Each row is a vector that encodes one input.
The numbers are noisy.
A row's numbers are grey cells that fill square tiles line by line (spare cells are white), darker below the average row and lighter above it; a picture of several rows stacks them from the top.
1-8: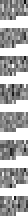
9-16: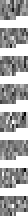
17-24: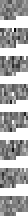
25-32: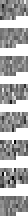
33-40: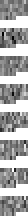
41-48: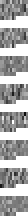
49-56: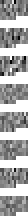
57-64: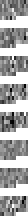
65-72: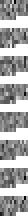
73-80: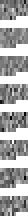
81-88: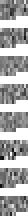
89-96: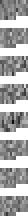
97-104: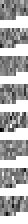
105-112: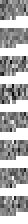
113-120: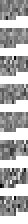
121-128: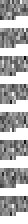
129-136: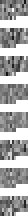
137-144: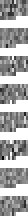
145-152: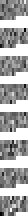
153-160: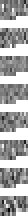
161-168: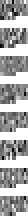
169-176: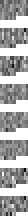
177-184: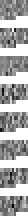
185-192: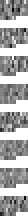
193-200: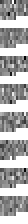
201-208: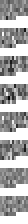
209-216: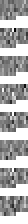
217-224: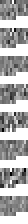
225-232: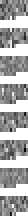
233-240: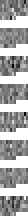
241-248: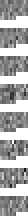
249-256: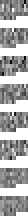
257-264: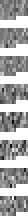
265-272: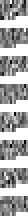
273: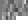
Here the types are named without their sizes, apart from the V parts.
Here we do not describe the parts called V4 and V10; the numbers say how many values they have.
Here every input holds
a value of V4, together with either a point on a line and a true/false value, or a value of V10.
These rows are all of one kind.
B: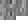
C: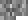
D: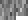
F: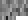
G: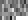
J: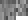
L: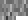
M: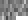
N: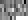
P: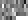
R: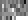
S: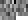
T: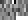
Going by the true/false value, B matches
C and P.
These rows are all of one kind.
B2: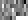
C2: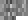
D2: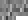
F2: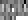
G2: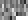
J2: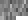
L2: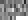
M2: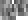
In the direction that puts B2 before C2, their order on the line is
B2, D2, M2, G2, J2, C2, L2, F2.
